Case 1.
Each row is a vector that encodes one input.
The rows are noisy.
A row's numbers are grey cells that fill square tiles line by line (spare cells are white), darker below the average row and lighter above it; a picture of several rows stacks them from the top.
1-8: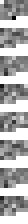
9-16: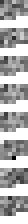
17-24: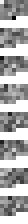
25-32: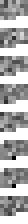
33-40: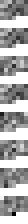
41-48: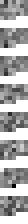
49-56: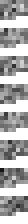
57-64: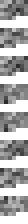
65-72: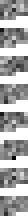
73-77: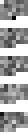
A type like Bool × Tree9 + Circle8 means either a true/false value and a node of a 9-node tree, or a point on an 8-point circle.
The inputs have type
Label8.
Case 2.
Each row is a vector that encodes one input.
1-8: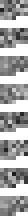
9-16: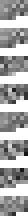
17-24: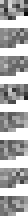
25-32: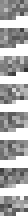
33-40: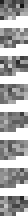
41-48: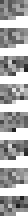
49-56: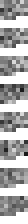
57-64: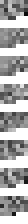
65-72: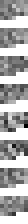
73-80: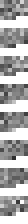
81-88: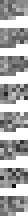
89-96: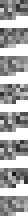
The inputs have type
Bool × Bool × Bool.
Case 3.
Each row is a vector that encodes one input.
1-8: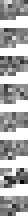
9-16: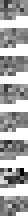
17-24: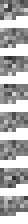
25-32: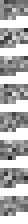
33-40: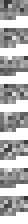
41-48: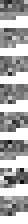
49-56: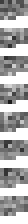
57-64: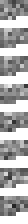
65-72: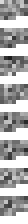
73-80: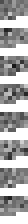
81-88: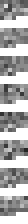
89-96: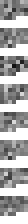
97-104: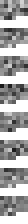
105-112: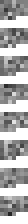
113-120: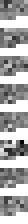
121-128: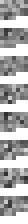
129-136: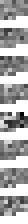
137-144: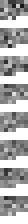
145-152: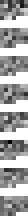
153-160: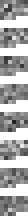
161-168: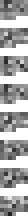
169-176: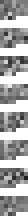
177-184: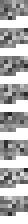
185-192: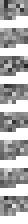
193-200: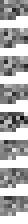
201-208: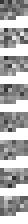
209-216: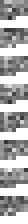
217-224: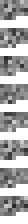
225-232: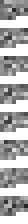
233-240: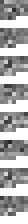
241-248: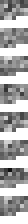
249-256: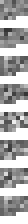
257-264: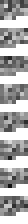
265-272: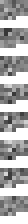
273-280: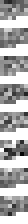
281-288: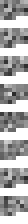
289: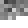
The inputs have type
Bool × Bool × Bool + Unit.
